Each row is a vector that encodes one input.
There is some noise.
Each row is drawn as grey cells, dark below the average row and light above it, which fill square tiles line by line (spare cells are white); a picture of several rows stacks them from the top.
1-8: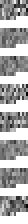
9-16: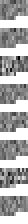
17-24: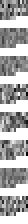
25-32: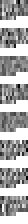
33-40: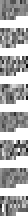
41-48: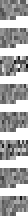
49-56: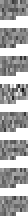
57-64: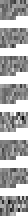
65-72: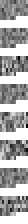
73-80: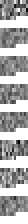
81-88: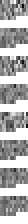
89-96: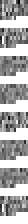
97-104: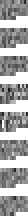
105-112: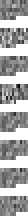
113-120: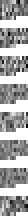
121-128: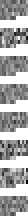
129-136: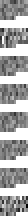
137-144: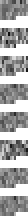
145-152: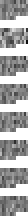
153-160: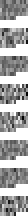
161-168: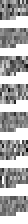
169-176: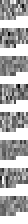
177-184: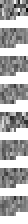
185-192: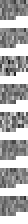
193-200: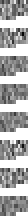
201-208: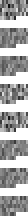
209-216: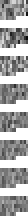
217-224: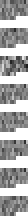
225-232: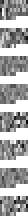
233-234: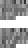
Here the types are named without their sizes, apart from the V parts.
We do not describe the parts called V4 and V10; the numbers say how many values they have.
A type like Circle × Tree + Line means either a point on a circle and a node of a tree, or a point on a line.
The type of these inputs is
Bool × Label × V4 + V10.
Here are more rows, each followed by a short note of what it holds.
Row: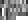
a value of V10
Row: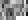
a value of V10
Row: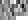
a value of V10
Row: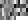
a value of V10
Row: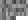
a label, a true/false value and a value of V4
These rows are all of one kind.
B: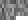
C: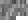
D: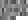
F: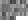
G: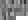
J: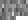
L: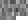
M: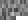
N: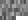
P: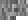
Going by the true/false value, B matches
C, F and G.
